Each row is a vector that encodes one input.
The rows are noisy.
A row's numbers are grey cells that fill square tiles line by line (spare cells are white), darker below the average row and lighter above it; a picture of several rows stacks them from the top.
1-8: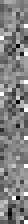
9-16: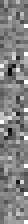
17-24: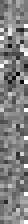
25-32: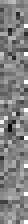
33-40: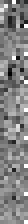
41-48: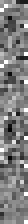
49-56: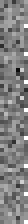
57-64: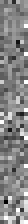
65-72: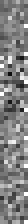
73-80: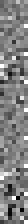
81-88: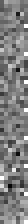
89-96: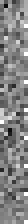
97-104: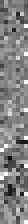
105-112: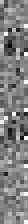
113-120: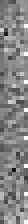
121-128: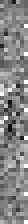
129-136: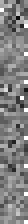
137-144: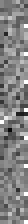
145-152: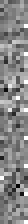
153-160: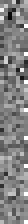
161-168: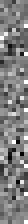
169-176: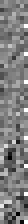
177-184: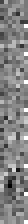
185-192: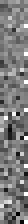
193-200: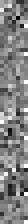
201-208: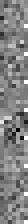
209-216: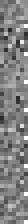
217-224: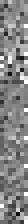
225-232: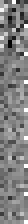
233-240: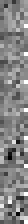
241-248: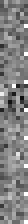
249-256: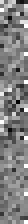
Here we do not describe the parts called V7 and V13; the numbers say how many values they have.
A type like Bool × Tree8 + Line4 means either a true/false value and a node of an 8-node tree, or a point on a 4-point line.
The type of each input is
(Line6 + V7) × V13 + Line10.
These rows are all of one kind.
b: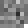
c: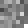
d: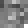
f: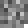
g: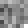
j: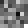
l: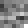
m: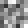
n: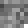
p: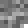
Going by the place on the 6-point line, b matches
c and g.
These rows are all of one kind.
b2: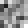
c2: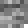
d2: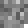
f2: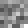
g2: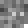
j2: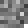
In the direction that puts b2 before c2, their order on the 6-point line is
b2, j2, d2, c2, g2, f2.
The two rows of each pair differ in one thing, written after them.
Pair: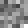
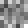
the place on the 6-point line
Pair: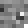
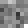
the value of V13
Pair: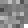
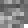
the place on the 6-point line
